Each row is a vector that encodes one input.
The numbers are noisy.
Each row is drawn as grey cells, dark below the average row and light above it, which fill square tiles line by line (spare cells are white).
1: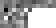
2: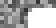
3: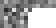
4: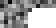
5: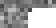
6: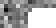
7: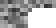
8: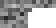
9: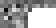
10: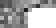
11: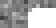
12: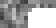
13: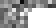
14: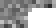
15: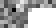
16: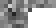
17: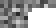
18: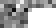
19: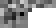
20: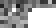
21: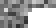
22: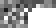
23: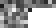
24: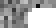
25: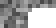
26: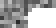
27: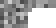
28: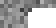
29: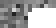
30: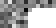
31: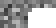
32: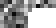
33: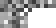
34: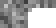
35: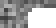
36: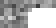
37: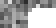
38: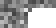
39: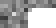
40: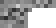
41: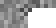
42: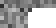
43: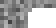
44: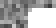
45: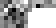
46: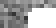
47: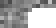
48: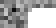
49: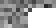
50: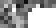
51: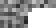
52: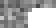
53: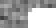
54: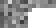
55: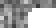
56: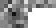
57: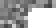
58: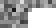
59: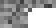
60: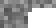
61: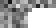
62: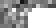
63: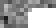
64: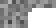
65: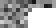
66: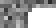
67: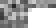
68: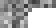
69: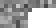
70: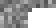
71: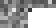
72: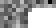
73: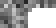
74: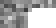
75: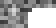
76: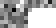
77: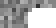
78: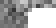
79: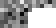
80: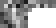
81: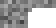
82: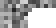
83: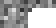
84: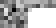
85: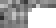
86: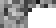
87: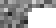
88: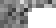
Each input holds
either a point on a 6-point circle, or a point on an 8-point line, or a node of a 9-node tree.
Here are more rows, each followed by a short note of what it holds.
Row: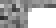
a node of a 9-node tree
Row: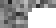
a point on an 8-point line
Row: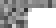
a node of a 9-node tree
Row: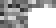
a point on a 6-point circle
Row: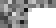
a node of a 9-node tree
